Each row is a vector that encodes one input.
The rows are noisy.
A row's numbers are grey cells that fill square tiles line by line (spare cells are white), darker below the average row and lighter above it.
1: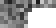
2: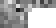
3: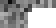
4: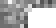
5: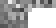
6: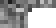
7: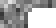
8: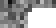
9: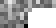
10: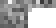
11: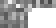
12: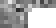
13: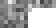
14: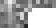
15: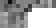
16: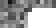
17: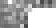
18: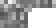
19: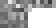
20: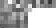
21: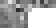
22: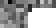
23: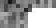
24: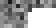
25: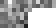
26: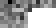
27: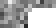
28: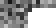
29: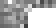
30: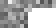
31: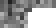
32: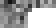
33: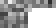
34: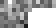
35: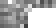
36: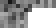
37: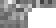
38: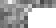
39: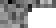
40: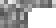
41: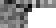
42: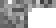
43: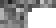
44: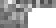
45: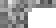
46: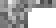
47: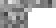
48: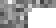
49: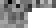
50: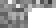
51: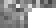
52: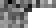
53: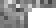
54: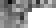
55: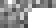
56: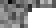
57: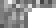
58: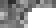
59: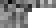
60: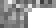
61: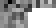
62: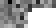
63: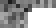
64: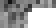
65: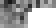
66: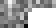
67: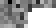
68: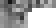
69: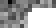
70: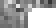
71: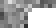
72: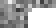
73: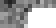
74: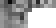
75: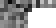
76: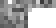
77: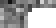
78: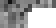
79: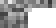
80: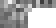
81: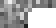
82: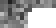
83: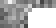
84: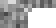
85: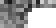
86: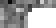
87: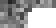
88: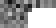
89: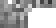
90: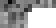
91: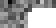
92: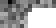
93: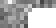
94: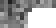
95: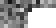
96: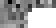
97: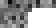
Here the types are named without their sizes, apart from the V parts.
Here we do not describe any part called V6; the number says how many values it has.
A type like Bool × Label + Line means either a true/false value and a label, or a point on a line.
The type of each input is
Bool × Circle × V6.
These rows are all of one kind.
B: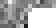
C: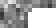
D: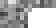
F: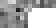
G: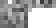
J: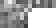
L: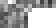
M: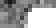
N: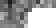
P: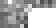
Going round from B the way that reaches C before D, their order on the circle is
B, G, M, N, P, L, J, C, F, D.
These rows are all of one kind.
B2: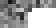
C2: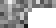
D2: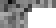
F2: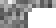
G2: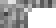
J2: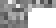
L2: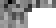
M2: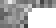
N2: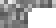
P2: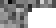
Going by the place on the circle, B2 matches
F2 and G2.
